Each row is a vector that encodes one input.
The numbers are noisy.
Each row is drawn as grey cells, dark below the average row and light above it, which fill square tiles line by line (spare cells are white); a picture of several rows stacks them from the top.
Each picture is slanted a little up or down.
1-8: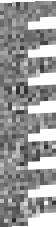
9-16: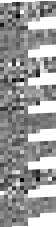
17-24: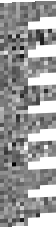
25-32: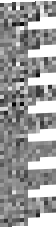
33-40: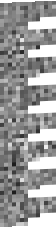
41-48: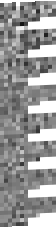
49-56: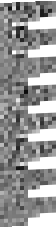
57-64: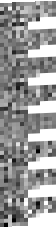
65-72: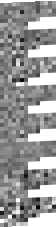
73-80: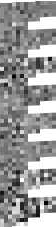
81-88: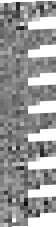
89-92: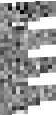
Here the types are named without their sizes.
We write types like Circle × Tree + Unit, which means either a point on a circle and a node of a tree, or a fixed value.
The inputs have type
(Bool × Bool × Bool + Unit) × Line + Circle.
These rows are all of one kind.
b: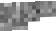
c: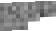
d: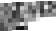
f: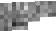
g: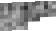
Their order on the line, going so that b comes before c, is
d, f, b, g, c.
